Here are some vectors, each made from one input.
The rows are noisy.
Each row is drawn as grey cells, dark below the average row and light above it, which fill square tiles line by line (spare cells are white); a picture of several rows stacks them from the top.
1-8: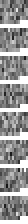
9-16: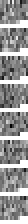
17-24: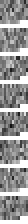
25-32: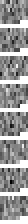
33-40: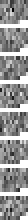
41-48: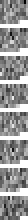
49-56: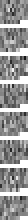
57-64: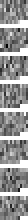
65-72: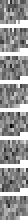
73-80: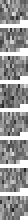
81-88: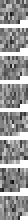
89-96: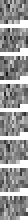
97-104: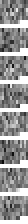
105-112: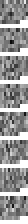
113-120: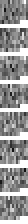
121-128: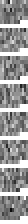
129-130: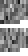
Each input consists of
either one of 5 labels and a point on a 6-point line, or a point on a 3-point line and a point on a 7-point line.
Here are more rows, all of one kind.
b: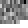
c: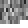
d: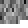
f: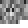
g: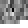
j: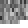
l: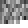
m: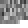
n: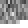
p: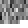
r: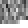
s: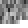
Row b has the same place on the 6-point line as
m and n.
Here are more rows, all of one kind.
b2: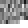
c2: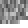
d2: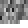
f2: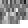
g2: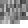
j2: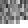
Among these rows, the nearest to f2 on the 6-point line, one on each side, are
d2 and g2.
